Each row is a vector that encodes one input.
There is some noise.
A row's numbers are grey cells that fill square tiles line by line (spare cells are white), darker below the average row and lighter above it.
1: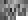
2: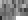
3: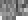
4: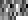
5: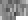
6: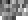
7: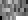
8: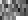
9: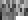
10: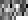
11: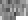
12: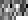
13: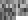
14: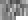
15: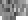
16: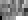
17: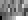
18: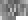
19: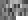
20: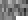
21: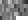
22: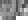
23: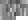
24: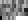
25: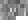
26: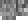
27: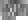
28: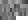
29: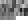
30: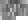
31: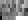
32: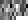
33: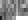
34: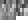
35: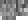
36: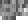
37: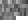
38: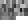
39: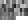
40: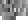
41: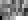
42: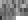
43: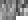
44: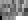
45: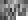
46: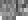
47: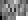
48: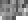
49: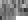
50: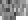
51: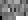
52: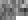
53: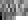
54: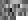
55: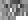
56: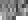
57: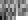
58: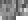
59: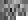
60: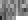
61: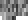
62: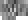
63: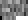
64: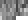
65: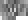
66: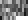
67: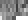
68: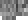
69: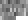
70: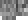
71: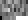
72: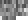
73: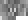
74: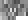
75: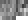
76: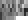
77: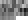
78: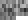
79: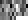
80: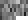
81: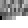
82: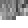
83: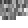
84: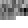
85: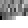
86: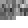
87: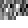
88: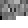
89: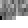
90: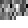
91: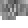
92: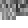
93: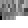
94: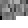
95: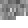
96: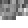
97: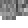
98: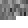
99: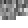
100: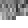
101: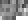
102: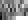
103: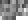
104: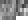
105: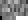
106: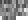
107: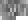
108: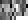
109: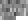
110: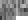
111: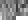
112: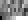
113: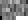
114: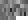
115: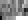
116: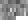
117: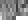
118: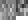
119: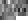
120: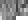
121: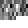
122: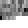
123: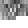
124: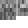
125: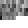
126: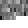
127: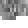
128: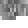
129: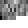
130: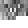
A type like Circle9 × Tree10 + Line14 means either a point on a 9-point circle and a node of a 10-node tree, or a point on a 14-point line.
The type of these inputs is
List2(Bool × Line4).
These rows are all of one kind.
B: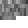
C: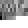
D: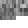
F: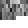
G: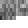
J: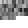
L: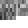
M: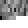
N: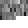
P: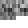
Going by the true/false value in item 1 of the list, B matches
F, M and N.
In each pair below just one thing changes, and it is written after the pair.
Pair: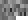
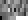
the true/false value in item 2 of the list
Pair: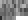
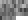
the place on the 4-point line in item 1 of the list
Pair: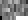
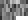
the place on the 4-point line in item 2 of the list
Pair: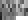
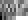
the place on the 4-point line in item 1 of the list
